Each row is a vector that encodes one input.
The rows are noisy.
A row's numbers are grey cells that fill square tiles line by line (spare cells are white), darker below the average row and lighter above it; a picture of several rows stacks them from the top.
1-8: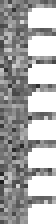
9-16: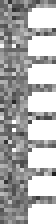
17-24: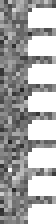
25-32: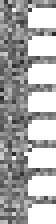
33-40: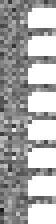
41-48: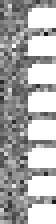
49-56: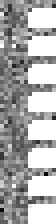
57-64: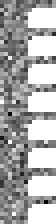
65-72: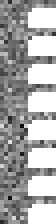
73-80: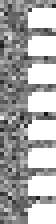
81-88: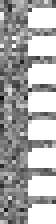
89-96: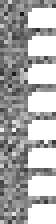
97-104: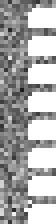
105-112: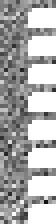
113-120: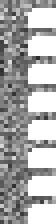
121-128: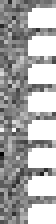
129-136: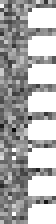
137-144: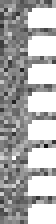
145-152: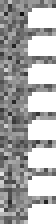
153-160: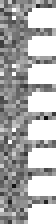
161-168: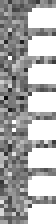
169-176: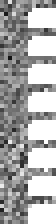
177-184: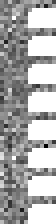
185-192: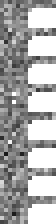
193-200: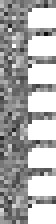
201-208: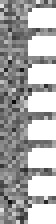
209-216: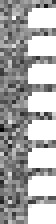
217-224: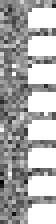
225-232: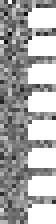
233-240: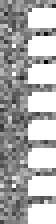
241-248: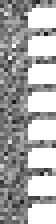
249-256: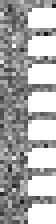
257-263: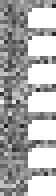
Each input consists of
either a node of an 11-node tree, or three true/false values.
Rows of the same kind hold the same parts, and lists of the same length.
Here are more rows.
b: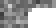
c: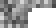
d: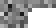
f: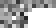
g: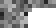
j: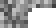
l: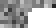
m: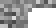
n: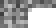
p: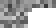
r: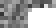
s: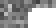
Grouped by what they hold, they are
b, g, n, r, s
c, d, f, j, l, m, p

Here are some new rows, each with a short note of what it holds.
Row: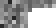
a node of an 11-node tree
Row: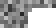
three true/false values
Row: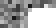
a node of an 11-node tree
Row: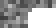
a node of an 11-node tree
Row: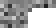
three true/false values
